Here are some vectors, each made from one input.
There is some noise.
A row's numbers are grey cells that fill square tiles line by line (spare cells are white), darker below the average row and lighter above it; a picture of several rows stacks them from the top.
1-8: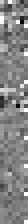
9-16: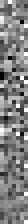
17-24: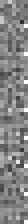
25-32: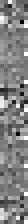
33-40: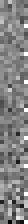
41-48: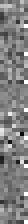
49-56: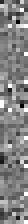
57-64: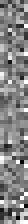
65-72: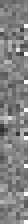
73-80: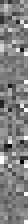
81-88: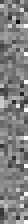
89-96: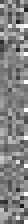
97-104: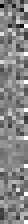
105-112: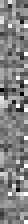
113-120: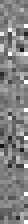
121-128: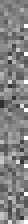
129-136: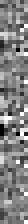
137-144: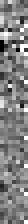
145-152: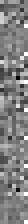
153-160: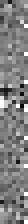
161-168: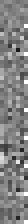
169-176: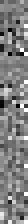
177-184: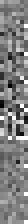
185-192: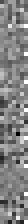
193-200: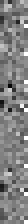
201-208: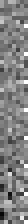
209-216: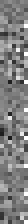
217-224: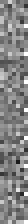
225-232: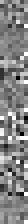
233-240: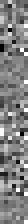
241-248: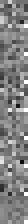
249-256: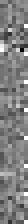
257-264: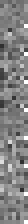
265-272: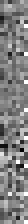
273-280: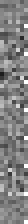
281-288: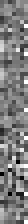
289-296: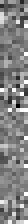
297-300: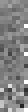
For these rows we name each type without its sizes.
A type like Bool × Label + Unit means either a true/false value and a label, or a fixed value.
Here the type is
(Circle + Unit) × Line.
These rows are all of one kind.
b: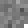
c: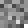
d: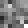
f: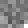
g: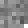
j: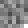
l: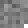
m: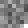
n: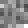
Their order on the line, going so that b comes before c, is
j, l, f, m, b, d, c, g, n.
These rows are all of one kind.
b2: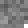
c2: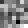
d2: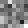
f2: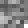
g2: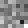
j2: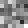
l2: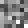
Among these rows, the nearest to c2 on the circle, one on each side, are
d2 and j2.
